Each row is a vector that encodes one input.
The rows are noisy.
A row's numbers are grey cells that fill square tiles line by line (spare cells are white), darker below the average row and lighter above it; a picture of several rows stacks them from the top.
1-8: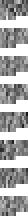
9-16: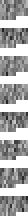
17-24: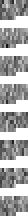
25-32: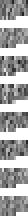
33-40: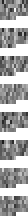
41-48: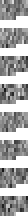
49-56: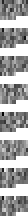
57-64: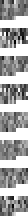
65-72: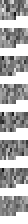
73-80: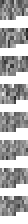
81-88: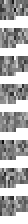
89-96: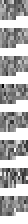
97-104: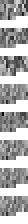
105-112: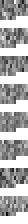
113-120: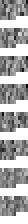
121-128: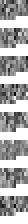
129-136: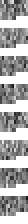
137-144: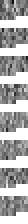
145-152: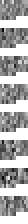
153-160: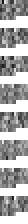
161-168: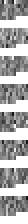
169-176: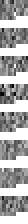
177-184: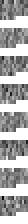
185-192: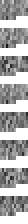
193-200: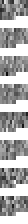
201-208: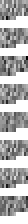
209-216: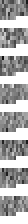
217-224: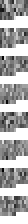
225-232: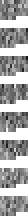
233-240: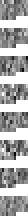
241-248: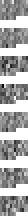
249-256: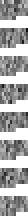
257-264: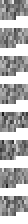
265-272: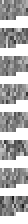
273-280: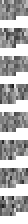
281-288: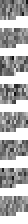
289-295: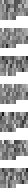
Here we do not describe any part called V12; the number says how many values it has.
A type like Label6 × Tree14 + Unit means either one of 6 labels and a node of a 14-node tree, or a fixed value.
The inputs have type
Bool × Bool × Bool × Bool + List2(Circle6 × V12).
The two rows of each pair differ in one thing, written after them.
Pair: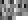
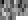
the place on the 6-point circle in item 2 of the list
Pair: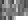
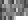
the value of V12 in item 2 of the list
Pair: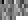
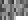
the place on the 6-point circle in item 1 of the list
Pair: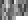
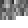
the place on the 6-point circle in item 2 of the list
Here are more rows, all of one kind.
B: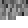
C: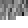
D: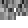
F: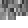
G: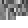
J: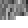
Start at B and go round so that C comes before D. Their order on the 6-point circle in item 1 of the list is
B, C, J, G, F, D.
